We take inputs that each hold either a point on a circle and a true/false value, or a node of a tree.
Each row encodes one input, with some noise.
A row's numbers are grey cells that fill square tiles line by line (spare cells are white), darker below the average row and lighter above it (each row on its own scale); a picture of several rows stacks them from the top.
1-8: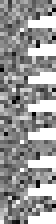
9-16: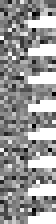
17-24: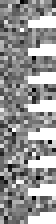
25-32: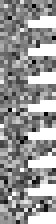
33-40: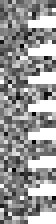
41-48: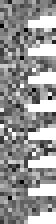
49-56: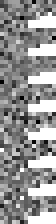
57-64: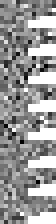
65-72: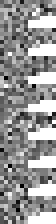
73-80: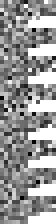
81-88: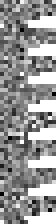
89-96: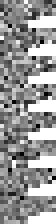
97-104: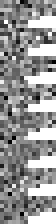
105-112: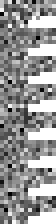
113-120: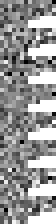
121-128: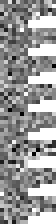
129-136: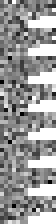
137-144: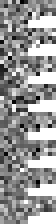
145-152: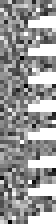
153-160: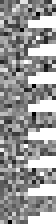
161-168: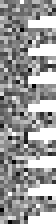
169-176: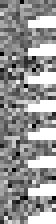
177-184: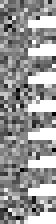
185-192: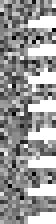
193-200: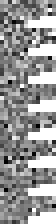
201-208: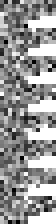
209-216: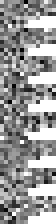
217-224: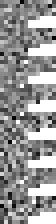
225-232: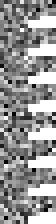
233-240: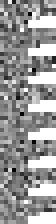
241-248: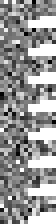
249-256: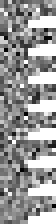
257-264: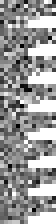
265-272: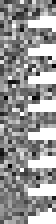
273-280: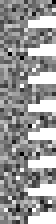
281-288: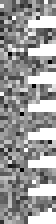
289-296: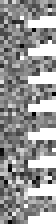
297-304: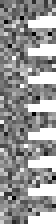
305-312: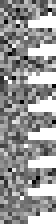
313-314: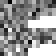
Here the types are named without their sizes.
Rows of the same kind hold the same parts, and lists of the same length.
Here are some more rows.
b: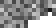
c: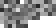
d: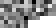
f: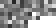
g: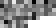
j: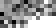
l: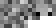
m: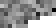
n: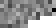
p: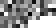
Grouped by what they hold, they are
b, d, g, j, p
c, f, l, m, n

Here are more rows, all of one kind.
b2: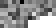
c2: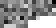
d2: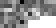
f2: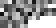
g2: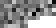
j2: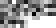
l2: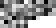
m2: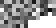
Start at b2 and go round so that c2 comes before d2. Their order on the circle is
b2, f2, c2, j2, g2, d2, m2, l2.
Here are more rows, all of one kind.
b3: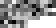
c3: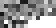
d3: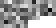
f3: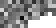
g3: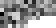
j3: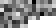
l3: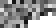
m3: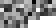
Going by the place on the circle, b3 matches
j3 and m3.
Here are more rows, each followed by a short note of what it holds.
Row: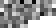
a point on a circle and a true/false value
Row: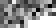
a point on a circle and a true/false value
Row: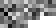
a node of a tree
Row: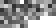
a node of a tree
